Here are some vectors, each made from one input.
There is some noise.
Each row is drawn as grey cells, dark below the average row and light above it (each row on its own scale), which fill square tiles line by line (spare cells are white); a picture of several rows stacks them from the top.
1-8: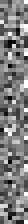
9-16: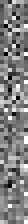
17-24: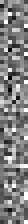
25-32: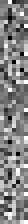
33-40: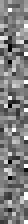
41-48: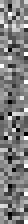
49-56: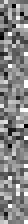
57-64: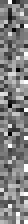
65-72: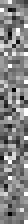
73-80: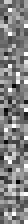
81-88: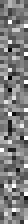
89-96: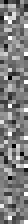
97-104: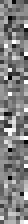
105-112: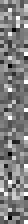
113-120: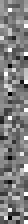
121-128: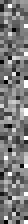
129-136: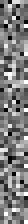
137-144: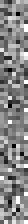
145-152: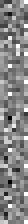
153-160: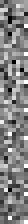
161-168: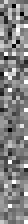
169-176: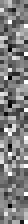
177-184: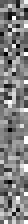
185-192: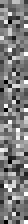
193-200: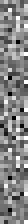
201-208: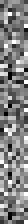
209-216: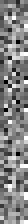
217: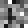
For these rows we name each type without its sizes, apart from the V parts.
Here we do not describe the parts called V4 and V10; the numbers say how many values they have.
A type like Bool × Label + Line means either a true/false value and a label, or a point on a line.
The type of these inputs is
Bool × (Line + V10) + V4.
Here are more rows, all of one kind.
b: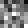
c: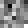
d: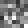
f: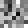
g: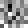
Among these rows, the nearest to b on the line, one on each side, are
c and d.
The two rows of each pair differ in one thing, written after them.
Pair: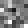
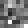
the value of V10
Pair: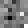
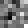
the true/false value
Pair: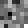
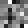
the true/false value
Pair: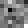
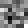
the value of V10
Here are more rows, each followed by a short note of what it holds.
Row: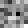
a point on a line and a true/false value
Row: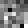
a point on a line and a true/false value
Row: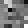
a true/false value and a value of V10
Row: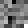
a true/false value and a value of V10
